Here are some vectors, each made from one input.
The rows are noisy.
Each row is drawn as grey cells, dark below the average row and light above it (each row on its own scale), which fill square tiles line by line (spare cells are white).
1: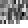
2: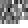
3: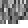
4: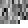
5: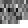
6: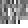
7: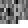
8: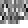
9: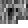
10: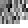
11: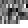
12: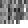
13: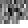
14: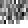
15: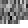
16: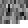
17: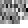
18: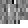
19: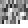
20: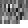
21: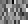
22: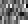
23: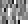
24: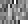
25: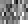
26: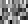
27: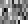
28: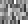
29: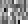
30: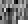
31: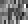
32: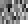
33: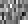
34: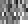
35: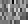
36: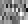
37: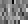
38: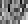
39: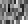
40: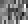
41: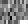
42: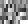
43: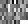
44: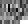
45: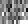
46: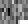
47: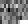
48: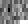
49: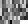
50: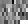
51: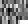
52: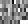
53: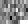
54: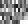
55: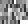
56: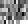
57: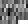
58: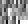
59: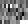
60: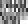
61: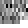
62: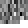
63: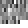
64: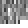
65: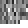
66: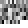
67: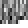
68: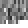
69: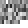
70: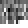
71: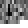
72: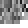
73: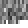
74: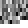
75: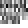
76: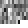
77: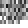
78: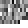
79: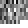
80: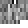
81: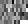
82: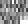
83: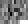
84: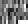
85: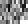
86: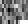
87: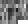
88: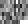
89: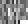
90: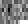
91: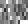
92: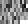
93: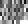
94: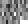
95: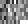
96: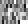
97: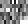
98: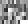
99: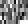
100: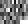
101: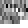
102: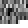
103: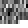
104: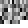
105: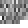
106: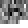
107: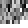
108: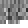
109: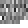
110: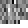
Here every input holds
a true/false value, together with either a point on a 6-point line, or a point on an 11-point line.
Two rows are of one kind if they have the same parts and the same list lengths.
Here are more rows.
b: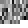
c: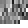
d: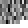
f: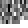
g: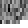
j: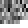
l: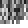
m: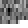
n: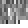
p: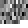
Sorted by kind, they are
b, c, n
d, f, g, j, l, m, p

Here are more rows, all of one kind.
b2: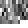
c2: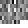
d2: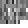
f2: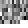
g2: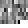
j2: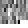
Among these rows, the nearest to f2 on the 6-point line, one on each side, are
b2 and g2.
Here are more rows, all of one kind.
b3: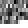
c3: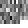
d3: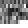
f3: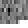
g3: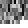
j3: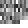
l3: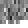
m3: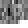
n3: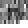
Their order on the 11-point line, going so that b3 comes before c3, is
g3, f3, m3, b3, d3, n3, l3, j3, c3.
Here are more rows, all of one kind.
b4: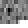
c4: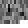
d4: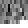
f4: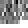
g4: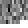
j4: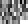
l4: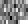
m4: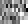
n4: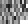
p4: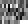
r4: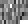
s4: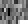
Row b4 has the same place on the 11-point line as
c4, d4, g4 and n4.
